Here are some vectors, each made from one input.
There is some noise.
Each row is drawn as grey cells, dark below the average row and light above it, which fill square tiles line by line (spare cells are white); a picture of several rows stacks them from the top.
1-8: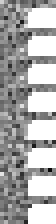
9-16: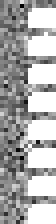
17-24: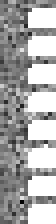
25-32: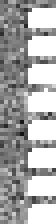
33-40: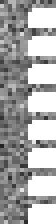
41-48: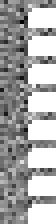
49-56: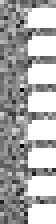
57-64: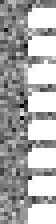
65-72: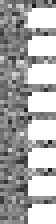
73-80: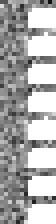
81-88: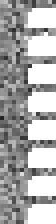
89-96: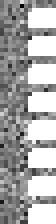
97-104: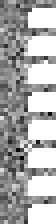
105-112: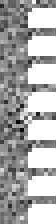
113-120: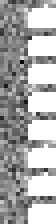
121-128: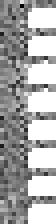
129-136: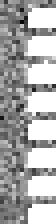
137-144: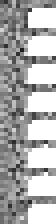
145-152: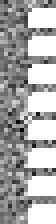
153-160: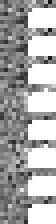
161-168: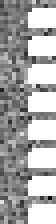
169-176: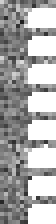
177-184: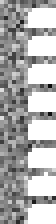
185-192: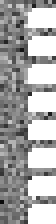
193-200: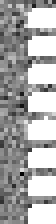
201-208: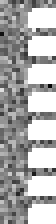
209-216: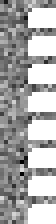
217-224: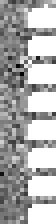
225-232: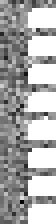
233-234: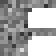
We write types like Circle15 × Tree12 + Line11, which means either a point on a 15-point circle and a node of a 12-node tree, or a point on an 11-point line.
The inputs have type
Line7 + List2(Line5).
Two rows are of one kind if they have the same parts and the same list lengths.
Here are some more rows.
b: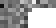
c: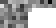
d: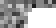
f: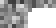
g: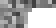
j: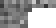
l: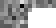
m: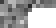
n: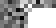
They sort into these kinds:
b, j
c, l, m
d, f, g
n

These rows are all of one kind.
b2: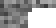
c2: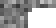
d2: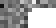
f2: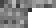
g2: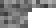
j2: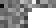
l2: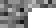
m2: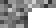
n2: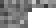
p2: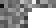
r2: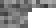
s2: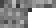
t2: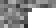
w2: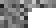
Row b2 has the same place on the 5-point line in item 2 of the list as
g2, l2 and r2.
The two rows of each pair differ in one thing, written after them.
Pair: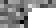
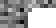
the place on the 5-point line in item 2 of the list
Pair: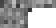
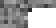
the place on the 5-point line in item 2 of the list
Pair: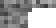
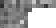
the place on the 5-point line in item 2 of the list
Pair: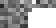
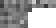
the place on the 5-point line in item 1 of the list
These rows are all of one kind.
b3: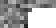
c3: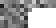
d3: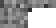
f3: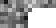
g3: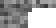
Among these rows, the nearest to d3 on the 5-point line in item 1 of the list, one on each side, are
b3 and g3.
